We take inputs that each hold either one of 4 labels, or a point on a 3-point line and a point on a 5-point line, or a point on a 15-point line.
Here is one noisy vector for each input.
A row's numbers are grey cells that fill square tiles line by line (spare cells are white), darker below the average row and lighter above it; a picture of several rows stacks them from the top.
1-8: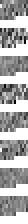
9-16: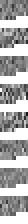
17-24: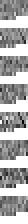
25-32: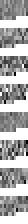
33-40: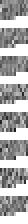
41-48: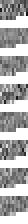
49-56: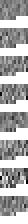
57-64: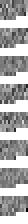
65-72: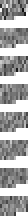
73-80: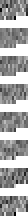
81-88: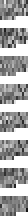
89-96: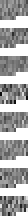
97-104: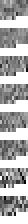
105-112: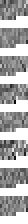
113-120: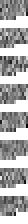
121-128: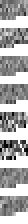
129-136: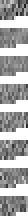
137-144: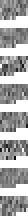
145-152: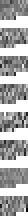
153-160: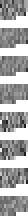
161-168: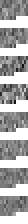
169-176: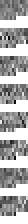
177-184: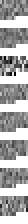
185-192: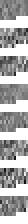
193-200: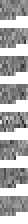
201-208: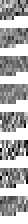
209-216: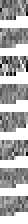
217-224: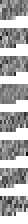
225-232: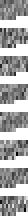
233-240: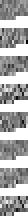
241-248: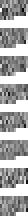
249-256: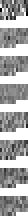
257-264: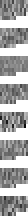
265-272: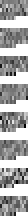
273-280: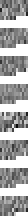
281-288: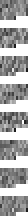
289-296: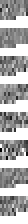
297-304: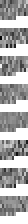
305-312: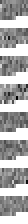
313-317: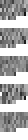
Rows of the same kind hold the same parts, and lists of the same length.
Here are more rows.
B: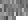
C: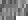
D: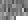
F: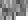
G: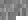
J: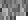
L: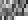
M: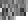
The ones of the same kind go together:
B, D, F
C, G, J
L, M

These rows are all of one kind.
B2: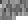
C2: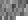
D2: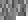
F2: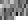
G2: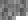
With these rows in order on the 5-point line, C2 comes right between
F2 and G2.
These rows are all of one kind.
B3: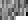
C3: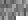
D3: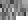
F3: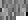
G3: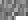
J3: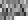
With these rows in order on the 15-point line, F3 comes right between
B3 and J3.
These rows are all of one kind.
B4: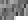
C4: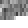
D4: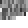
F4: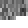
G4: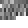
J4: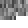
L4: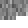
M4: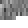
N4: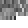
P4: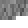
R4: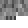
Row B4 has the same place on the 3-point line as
F4 and P4.
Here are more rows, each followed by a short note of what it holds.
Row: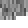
one of 4 labels
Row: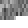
a point on a 3-point line and a point on a 5-point line
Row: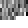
a point on a 15-point line
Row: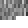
a point on a 15-point line
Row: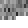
one of 4 labels
